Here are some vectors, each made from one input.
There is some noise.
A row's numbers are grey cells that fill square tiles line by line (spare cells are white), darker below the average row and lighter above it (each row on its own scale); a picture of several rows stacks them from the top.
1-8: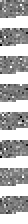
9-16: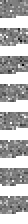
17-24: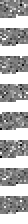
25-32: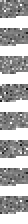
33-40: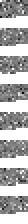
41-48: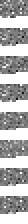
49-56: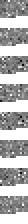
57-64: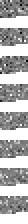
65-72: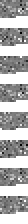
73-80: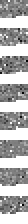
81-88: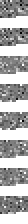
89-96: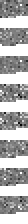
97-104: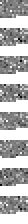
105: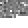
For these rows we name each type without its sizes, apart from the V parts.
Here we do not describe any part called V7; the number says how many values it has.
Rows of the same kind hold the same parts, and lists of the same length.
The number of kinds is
2.
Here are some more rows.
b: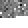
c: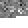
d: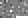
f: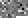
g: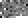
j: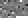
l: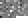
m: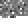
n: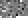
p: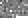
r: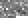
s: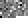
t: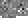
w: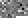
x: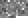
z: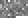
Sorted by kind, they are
b, c, d, f, g, l, p, s, t, w
j, m, n, r, x, z

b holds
a point on each of two lines.
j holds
a point on a line and a value of V7.
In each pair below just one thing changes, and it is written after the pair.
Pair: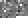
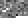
the place on the line
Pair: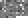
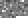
the place on the line
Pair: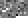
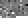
the value of V7
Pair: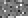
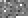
the value of V7
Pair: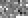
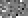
the place on the line
